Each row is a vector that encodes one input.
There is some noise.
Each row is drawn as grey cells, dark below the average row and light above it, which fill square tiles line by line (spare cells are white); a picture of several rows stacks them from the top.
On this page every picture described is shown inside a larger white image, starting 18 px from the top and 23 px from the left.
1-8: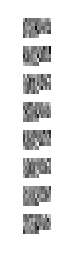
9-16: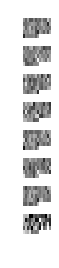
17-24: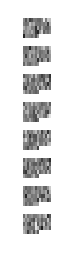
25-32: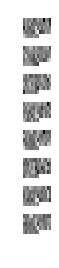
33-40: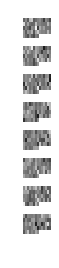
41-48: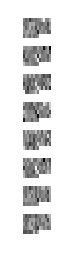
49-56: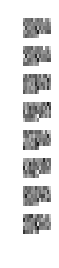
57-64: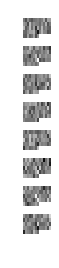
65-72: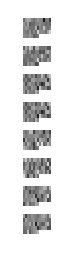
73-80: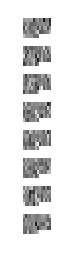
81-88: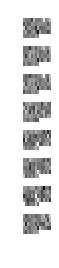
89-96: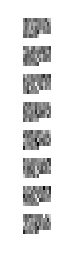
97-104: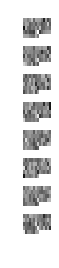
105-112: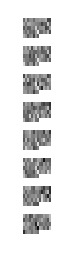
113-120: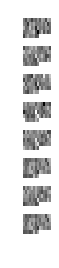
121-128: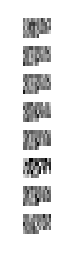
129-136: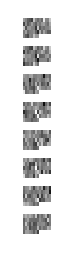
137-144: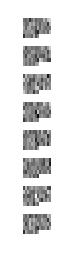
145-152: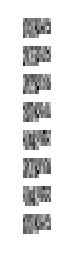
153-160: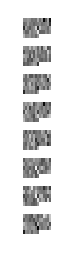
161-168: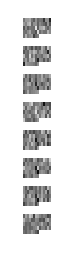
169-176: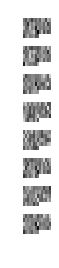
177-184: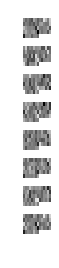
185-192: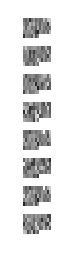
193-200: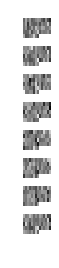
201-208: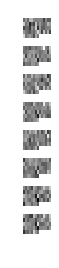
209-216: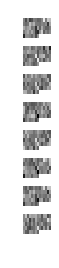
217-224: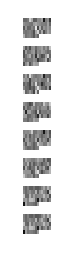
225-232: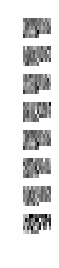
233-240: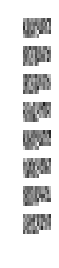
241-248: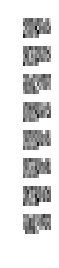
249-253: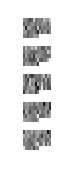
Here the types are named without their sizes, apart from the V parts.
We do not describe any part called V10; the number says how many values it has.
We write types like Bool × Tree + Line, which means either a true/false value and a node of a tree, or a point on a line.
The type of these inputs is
List(Label × V10).
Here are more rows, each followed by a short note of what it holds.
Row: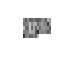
a list of one item
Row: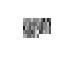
a list of two items
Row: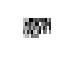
the empty list
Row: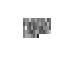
a list of two items
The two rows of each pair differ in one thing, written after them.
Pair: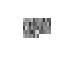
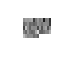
the value of V10 in item 1 of the list
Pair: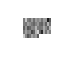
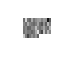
the value of V10 in item 2 of the list
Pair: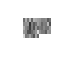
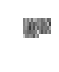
the value of V10 in item 2 of the list
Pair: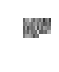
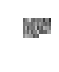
the value of V10 in item 2 of the list
